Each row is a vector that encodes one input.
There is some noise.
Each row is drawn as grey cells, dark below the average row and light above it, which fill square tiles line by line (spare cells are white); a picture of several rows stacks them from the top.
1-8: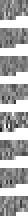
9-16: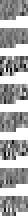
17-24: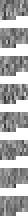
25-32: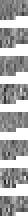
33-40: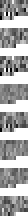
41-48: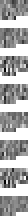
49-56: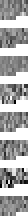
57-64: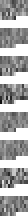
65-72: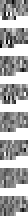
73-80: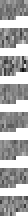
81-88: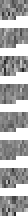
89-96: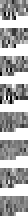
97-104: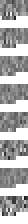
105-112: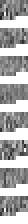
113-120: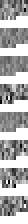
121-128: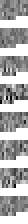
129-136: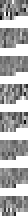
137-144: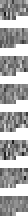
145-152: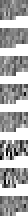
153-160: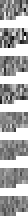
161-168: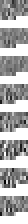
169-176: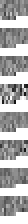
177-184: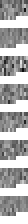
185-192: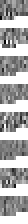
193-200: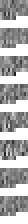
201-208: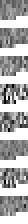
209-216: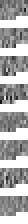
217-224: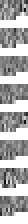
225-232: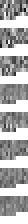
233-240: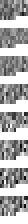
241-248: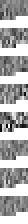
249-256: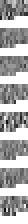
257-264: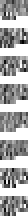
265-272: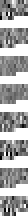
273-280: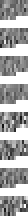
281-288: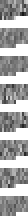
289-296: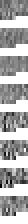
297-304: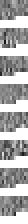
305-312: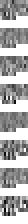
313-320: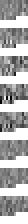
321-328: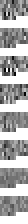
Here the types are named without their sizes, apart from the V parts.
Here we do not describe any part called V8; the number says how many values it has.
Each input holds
a list of items, each a true/false value and a value of V8.
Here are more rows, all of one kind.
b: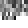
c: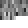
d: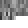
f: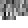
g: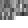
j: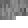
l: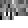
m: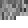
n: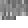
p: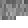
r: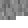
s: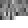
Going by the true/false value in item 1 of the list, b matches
n and r.
